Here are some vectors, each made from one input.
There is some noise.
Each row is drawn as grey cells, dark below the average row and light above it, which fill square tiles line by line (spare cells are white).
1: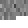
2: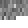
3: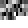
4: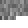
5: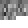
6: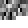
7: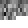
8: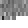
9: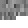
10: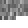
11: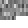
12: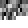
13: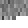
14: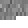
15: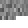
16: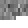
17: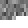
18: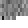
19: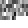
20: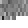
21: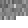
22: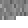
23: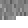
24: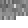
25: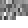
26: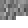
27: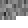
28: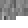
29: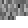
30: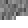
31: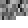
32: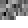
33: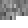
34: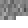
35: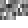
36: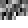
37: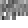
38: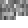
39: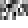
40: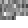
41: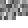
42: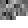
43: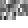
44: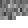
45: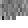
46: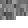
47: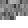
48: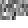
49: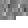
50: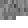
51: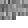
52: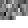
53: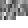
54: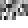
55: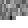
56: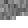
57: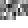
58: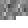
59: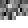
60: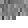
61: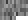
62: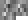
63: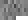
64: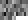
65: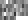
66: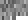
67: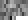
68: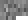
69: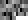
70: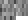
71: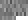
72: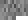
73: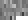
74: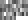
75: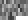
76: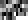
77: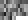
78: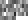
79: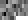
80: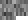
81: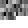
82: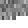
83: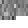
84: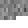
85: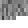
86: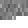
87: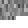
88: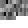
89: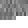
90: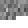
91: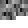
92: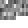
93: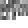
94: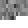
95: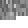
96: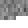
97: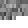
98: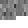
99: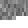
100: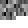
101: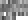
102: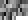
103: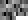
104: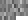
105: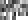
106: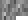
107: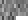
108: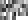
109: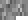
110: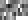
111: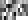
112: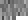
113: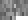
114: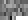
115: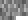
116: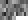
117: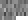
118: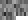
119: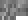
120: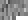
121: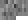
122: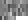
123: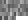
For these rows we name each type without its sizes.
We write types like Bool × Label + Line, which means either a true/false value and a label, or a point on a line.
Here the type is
Label × (Line + Tree).
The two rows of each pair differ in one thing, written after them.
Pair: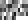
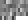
the label
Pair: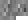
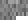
the label
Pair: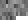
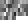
the label
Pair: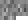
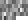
the label
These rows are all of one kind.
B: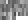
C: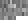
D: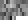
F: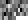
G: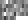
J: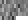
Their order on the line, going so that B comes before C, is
B, F, C, D, G, J.
